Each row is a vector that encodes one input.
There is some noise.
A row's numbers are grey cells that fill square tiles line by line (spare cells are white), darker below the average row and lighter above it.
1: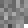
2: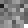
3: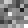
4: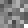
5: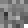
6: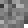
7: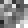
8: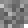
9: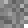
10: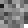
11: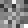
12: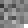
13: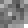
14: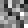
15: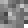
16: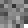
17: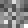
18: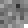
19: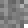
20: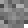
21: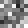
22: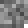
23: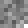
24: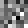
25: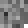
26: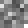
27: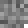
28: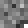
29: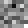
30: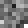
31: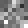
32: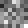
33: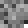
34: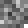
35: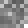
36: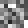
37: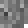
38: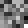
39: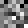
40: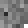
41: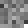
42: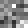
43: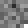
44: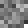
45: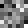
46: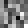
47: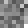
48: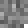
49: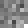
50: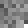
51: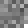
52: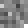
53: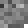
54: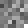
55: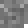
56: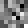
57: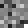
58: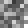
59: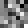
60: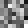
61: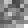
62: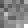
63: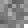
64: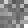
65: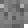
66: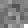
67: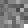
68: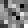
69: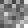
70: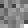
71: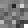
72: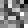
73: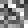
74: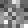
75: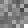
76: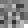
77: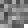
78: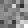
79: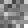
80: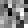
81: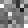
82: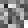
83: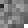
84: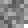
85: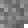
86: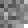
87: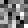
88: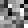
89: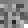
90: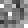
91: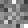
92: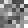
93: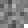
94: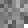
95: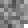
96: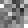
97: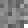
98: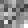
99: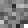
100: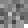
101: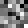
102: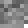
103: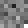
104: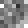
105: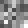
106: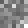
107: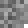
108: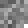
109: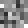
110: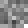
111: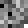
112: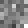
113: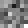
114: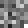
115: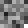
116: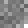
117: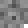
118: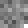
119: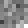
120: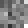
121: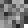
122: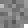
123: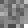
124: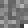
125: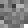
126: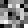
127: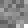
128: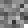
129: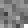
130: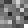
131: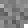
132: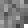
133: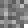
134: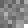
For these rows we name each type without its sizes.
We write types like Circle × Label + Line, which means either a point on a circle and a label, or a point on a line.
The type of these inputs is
Circle + List(Line).
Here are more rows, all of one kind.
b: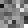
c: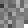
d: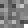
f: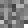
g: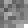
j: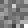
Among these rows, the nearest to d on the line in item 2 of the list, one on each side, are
f and j.
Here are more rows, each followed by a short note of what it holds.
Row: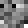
a list of two items
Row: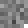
a list of one item
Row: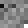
a list of two items
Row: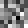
a point on a circle
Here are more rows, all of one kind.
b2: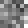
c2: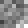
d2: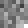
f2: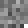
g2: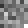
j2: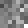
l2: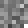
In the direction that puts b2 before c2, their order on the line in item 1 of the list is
b2, l2, f2, j2, c2, d2, g2.
